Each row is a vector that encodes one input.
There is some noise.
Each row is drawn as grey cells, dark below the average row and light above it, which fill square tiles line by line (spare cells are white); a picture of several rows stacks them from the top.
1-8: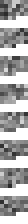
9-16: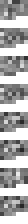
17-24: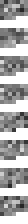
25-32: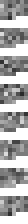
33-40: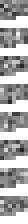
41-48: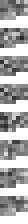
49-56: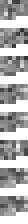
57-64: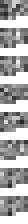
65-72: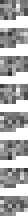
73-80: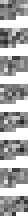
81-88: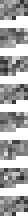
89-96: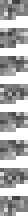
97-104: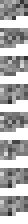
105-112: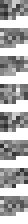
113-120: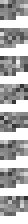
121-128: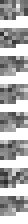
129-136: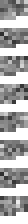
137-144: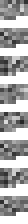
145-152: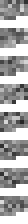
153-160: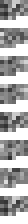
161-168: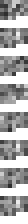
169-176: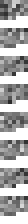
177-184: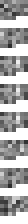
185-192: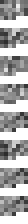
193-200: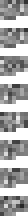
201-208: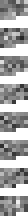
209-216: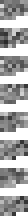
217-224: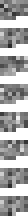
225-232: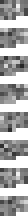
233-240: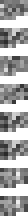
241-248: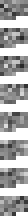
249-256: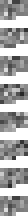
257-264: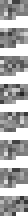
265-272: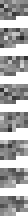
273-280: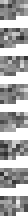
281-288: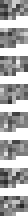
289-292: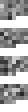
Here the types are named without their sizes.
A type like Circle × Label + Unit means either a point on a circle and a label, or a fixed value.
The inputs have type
Label.
